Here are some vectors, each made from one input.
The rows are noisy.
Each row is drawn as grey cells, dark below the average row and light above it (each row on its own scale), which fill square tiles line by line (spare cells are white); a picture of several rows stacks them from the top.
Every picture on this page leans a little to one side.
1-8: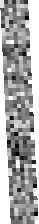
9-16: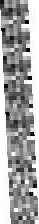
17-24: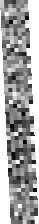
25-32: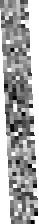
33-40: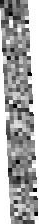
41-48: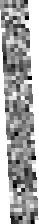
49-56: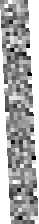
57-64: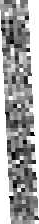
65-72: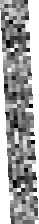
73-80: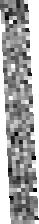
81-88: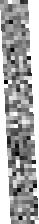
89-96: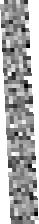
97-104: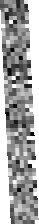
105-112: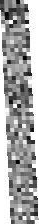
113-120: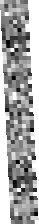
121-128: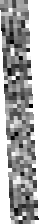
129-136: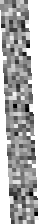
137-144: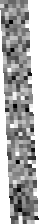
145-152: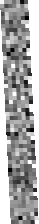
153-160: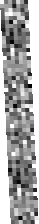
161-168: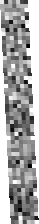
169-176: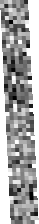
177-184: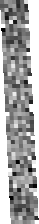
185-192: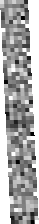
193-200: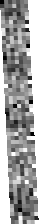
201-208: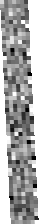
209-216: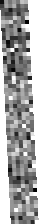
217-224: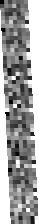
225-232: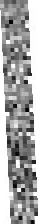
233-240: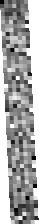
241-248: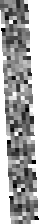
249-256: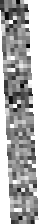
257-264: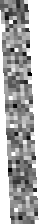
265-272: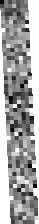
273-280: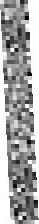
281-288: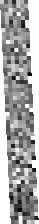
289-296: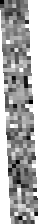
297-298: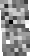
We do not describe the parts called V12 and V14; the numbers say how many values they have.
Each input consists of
either a point on a 5-point line, or a true/false value, a value of V12 and a value of V14.
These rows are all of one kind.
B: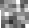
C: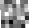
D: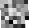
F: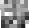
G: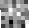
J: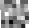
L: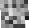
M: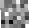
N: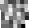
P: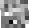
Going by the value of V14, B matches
C, J and N.
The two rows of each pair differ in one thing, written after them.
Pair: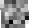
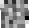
the value of V12
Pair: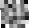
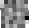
the true/false value
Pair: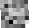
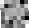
the value of V12
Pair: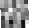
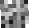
the true/false value
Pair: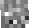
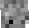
the value of V12
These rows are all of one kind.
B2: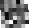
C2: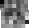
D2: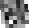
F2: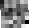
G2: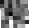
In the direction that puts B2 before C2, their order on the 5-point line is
D2, B2, F2, C2, G2.
